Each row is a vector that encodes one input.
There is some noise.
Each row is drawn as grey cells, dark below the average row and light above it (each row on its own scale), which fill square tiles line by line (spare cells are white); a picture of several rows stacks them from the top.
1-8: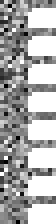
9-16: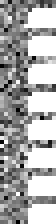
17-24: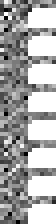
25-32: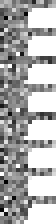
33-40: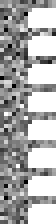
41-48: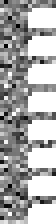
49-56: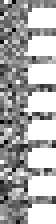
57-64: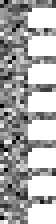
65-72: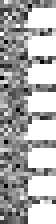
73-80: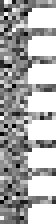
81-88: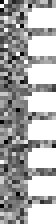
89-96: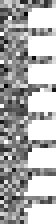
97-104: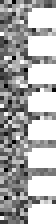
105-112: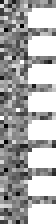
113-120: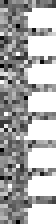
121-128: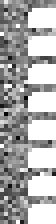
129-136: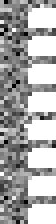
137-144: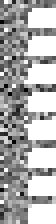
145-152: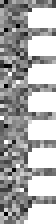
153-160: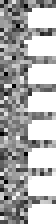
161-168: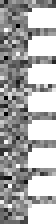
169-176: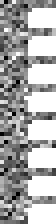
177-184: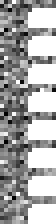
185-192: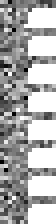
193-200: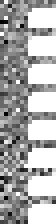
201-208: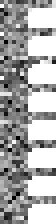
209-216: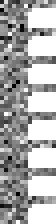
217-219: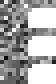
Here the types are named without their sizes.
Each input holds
a list of points on a line.
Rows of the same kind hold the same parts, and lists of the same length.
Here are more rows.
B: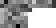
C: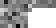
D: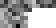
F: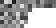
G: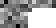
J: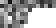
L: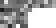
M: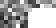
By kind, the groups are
B, C, D, G
F
J
L, M

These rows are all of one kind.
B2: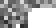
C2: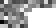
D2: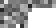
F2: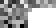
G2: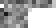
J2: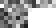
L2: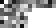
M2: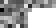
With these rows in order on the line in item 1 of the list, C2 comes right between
B2 and F2.
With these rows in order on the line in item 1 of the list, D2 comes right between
L2 and M2.
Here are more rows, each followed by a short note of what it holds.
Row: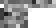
a list of two items
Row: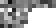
the empty list
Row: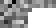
a list of three items
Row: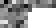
a list of one item
